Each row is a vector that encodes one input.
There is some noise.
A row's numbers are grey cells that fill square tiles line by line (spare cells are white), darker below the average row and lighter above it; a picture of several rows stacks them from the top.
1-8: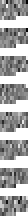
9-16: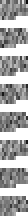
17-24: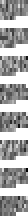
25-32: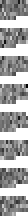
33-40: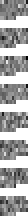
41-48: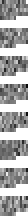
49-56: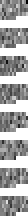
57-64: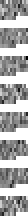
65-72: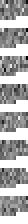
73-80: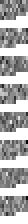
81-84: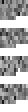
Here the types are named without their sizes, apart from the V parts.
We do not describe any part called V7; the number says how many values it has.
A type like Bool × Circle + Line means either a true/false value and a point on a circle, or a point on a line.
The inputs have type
(Circle + Unit) × Line × V7.
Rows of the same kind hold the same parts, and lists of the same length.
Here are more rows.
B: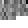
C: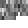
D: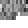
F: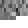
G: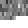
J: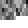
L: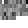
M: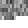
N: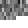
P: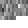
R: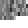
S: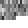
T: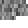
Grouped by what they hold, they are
B, D, G, J, L, M, P
C, F, N, R, S, T

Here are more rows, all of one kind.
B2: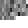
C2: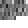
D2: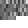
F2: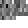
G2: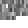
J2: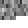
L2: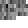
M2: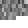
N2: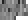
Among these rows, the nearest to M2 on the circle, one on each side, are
B2 and J2.
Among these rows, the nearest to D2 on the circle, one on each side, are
F2 and L2.
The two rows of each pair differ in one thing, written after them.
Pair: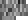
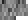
the place on the circle
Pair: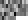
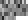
the place on the circle
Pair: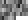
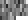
the place on the line
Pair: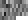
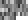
the value of V7
